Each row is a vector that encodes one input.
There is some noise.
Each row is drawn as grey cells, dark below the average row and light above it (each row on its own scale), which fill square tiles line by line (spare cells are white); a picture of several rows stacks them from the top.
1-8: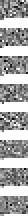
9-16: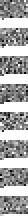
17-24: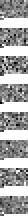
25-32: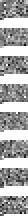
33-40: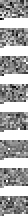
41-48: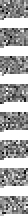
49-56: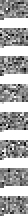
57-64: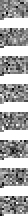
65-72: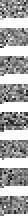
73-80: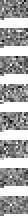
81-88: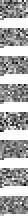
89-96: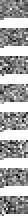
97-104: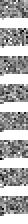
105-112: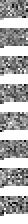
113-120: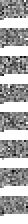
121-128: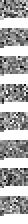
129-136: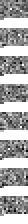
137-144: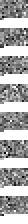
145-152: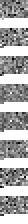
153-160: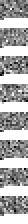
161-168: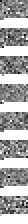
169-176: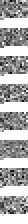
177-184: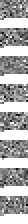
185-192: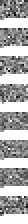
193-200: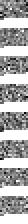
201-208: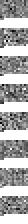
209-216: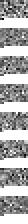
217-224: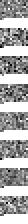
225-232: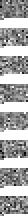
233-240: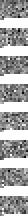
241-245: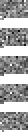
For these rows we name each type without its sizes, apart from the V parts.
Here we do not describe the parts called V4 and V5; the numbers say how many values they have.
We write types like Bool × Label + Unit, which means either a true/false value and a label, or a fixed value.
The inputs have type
(Bool × Bool × Bool × Bool + Unit) × Label × Tree × V4 × V5 + Line.
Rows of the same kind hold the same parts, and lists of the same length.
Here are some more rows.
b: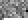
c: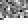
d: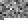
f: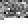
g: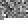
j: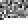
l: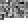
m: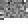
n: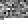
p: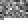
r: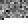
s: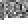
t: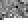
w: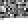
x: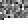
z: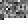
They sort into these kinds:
b, l, t
c, f, g, j, m, n, r, s, w, x, z
d, p

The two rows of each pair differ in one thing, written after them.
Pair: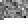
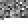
one of the four true/false values
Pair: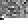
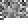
one of the four true/false values
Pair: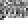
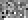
the value of V5
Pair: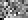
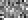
the label
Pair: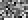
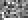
the label
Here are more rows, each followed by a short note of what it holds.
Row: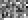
a label, a node of a tree, a value of V4 and a value of V5
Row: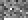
a point on a line
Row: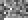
a point on a line
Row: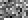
a label, a node of a tree, a value of V4 and a value of V5
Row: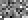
a label, a node of a tree, a value of V4 and a value of V5
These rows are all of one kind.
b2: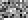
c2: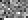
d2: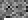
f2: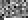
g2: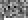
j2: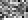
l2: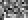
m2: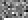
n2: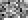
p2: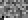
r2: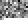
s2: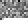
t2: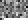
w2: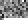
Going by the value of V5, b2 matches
f2, m2 and n2.
